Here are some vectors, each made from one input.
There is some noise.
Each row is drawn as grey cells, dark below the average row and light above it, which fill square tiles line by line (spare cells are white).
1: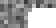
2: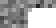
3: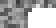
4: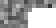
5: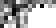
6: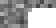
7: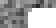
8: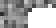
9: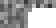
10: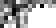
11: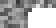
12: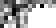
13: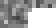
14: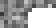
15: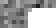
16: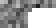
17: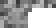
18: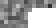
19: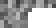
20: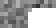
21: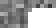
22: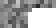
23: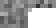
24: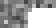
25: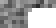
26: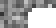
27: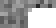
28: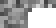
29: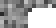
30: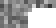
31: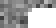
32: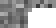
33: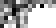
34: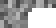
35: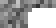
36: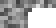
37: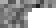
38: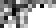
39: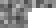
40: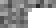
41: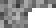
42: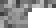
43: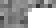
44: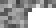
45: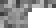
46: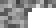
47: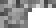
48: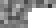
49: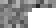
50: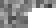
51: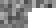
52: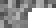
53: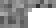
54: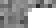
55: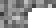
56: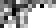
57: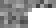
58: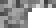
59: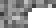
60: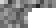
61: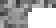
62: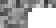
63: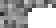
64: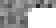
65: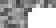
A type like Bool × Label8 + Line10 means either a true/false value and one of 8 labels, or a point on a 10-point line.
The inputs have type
List2(Line7).
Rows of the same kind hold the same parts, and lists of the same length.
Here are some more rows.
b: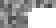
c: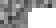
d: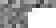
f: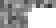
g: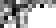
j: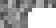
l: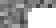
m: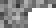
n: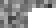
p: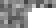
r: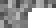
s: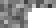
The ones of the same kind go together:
b, c, d, f, l, n, p, s
g
j, m, r

